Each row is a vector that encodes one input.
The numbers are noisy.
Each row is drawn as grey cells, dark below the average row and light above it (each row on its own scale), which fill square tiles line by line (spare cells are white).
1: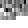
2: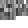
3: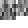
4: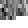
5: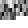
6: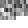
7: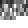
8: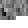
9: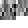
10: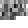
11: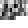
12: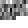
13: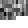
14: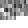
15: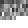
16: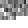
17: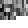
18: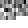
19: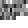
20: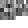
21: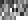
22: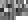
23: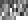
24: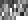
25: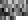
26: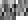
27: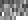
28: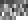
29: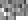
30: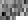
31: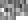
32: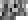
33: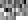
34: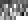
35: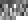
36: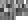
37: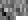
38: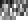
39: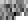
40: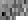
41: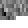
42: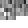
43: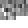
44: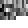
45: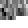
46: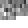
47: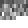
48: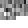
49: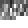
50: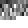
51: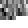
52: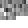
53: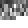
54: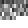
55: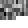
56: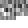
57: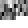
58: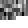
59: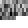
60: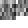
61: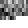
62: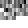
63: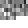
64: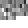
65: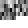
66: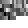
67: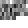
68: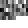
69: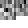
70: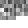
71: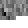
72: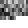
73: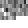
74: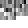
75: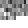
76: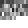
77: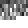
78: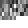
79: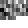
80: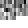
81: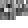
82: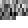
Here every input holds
a true/false value, together with either one of 7 labels, or a node of a 7-node tree.
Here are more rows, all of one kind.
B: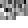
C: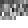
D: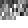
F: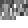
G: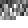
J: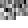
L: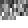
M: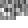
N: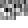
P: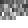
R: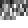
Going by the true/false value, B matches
J, M and N.
